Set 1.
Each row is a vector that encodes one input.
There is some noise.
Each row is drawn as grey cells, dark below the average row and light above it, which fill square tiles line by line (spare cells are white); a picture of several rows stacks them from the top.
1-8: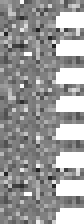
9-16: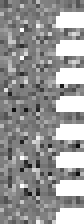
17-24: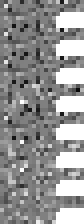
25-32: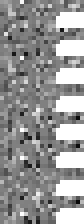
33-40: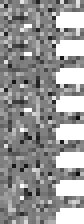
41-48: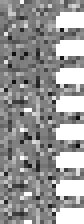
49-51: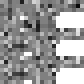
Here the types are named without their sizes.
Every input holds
a point on a line.
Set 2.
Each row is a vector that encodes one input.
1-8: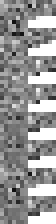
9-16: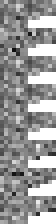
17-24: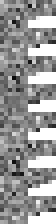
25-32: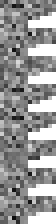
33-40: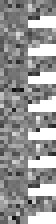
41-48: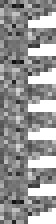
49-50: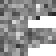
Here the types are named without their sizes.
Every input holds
a point on a line.
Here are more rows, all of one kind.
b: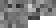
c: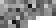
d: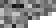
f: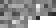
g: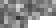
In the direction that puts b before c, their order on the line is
d, b, f, g, c.
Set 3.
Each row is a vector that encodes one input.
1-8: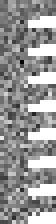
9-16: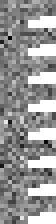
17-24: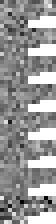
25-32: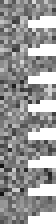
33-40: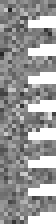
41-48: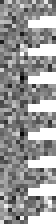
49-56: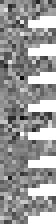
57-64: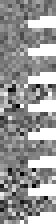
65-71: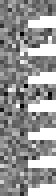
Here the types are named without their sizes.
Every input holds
a node of a tree.
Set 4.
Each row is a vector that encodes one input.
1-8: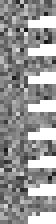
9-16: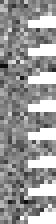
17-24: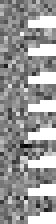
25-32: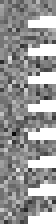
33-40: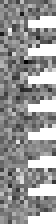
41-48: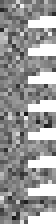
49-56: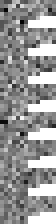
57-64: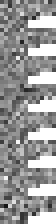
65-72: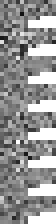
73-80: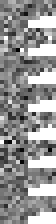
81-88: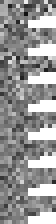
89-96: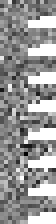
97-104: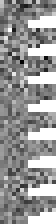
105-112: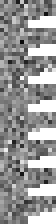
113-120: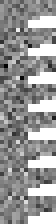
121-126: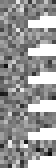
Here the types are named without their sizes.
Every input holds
a node of a tree.
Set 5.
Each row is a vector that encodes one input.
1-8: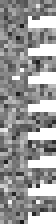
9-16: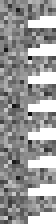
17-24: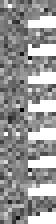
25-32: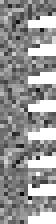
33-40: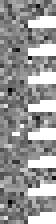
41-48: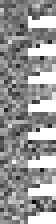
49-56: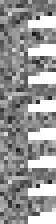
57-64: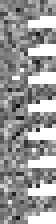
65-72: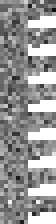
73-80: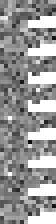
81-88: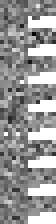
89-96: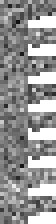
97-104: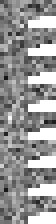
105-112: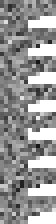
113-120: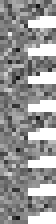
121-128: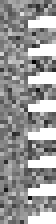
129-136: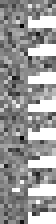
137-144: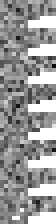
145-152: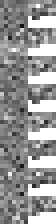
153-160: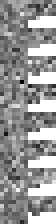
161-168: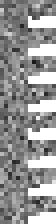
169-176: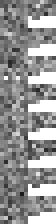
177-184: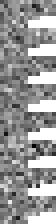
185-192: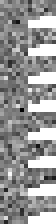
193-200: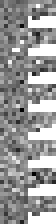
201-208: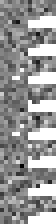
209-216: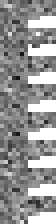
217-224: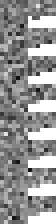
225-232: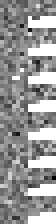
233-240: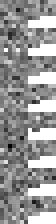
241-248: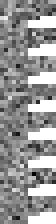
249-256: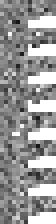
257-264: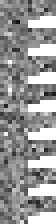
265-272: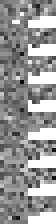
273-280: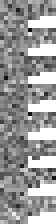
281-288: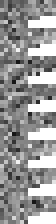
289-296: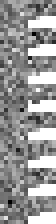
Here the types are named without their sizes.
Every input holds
a point on each of two lines.
